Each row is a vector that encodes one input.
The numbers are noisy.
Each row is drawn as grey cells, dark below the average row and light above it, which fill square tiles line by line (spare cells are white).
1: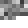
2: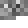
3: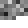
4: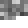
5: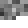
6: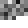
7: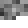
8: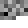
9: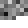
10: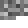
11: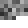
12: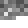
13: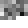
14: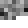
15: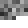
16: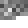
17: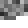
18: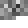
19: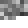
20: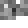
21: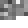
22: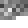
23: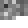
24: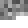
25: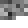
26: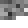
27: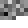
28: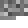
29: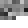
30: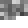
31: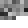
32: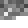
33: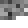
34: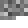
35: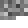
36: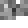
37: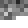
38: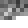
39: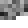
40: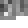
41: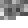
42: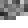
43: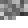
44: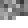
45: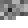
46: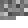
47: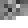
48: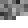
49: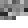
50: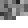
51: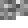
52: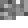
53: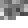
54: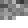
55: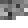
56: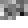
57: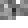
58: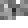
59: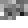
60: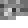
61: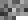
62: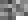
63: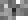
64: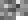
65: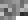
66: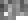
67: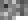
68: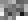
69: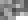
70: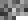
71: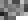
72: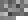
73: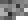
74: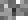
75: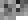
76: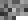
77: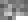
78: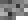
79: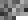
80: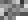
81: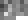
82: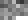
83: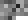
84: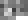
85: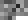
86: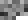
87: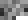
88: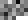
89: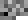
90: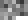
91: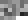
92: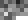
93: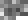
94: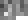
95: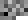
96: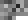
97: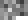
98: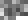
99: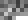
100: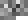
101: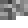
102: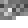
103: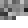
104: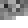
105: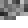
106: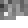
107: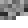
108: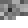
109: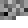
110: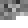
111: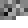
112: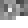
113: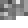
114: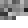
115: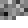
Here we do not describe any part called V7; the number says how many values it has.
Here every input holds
a point on a 4-point line, together with either three true/false values, or a value of V7.
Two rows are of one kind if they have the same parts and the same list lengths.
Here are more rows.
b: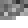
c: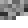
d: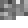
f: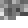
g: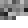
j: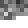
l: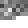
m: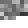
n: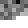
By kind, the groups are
b, c, d, g, j, l, n
f, m

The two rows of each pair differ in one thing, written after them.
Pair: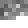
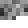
the place on the 4-point line
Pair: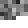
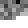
the place on the 4-point line
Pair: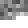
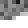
one of the three true/false values
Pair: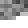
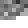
one of the three true/false values
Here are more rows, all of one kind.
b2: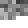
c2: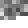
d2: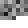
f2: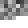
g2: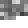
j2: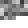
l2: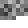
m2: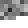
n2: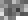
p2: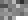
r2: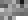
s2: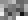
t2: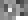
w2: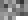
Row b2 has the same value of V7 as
c2, d2 and n2.
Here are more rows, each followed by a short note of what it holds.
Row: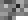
a point on a 4-point line and three true/false values
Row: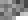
a point on a 4-point line and three true/false values
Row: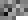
a point on a 4-point line and a value of V7
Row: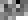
a point on a 4-point line and a value of V7
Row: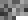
a point on a 4-point line and three true/false values
